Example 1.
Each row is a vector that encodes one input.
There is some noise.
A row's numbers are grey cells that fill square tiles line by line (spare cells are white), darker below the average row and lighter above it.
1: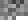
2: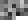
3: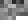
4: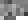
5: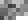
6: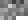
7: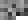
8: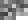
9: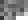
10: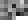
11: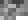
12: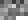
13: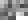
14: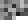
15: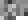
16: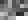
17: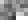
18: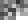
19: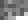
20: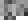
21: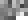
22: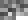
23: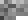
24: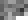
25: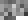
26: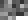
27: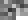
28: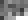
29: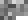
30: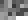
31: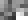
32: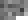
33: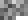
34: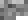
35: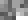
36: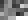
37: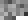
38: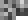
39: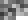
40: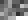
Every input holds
three true/false values.
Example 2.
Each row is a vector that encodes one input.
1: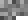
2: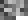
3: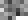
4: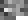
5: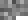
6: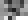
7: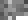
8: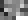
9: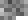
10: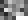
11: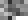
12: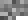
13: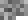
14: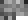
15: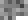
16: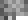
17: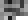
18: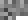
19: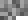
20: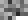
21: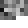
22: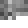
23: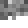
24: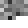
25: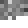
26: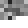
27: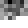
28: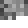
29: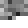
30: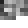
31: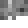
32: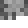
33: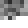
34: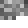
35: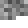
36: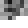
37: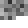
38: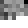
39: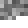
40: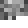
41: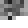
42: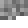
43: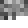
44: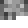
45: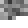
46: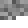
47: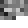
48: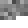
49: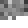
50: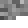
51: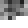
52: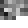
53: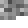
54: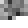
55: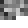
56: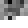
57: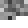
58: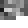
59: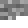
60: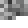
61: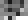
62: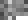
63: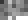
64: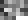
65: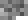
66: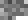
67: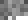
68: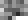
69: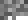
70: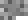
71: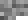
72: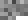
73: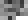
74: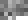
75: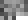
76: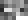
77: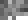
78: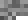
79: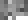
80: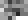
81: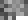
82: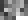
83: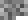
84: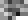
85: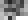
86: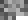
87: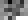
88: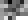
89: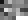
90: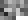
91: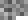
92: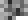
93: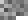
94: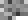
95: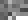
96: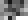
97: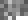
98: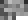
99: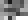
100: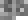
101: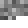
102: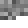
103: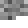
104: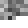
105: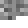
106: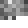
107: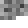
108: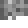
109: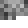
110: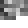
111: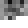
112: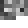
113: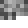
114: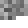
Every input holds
a point on a 7-point line.
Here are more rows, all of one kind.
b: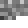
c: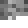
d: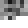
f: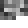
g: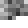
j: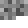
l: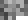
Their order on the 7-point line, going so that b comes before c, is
d, g, j, b, c, l, f.
